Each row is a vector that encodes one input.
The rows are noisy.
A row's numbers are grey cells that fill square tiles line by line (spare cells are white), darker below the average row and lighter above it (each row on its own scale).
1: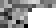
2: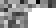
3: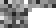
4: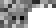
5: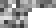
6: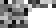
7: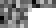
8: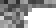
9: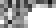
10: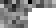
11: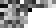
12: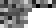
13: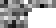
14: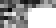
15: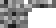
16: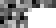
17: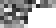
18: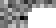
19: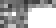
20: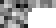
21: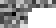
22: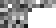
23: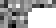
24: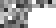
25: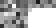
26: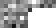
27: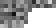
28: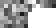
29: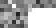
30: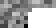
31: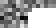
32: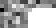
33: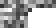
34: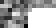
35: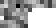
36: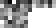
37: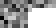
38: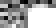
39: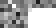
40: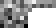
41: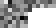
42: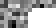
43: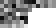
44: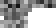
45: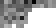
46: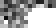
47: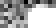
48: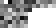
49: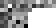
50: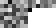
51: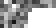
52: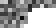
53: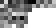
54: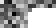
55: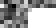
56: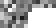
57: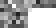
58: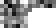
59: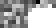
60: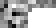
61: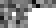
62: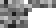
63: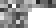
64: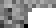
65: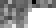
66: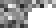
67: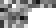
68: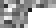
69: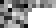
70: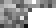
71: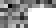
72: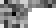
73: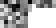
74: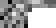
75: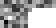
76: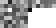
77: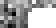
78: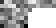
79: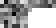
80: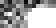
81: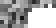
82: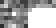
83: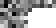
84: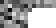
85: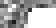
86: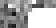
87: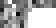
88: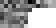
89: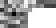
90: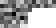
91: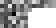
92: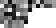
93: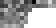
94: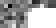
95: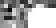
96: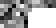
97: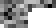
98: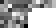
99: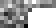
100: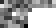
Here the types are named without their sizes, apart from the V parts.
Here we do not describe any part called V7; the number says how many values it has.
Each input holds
a value of V7, together with either a point on a line, or three true/false values.
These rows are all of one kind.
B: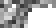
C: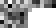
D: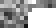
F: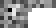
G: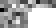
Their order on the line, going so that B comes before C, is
G, D, F, B, C.
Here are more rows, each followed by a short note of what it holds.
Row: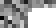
three true/false values and a value of V7
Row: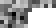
a point on a line and a value of V7
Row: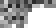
three true/false values and a value of V7
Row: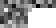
three true/false values and a value of V7
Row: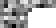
a point on a line and a value of V7
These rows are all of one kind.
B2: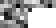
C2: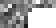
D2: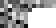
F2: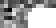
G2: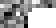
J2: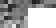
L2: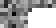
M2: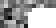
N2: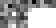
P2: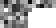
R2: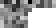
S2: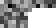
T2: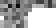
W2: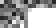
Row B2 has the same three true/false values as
F2, L2 and T2.
